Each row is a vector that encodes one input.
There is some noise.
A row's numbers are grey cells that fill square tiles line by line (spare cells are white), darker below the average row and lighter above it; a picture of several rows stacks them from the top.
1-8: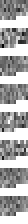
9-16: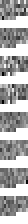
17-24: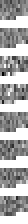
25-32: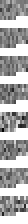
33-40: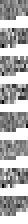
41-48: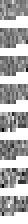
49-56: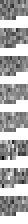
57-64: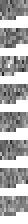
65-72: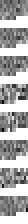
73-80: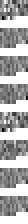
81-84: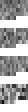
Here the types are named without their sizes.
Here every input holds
either a point on a circle, or a point on a line.
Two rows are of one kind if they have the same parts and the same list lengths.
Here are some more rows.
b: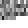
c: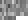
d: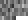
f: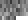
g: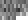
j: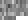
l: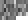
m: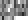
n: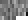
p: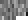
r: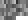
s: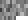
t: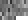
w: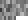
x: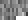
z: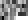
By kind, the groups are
b, m, z
c, d, f, g, j, l, n, p, r, s, t, w, x

